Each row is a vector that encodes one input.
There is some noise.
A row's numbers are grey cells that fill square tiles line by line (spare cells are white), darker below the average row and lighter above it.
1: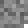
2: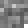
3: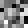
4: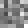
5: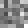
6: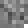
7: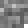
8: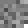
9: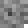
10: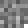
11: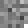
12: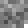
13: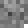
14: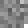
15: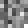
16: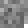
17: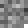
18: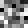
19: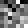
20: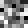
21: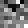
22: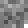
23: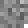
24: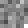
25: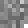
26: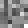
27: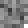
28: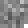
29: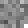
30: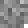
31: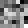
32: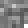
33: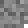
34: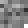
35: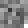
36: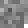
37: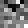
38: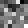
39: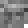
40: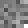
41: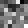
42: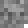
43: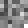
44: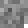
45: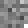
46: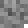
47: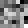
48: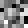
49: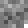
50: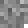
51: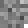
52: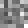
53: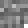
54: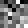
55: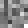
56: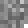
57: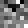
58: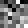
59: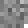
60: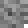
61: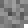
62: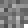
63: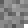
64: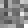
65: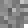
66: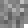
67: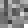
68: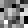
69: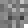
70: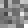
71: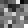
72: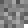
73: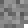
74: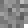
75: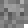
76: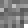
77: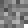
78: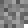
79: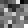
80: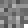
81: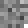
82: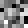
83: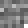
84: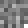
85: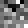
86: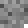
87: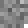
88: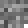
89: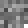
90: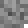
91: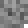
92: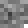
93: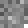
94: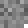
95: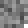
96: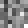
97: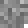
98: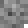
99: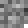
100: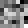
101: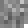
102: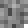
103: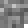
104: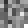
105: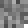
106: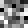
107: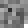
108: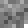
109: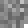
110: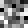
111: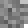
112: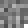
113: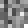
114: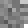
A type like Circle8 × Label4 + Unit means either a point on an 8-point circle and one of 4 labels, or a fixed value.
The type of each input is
Line4 × List2(Line5) + Line6.
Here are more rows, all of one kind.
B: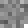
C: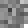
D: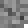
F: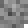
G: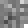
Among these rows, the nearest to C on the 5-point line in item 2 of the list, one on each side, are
F and G.
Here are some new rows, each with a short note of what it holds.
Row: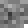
a point on a 4-point line, together with a list of two items
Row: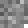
a point on a 4-point line, together with a list of two items
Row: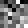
a point on a 6-point line
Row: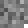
a point on a 4-point line, together with a list of two items
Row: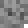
a point on a 4-point line, together with a list of two items
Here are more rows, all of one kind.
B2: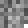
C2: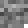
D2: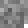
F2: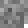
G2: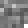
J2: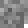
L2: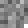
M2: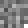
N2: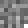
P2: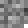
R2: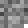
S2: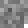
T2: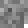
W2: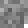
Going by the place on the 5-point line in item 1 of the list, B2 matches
L2, P2 and R2.
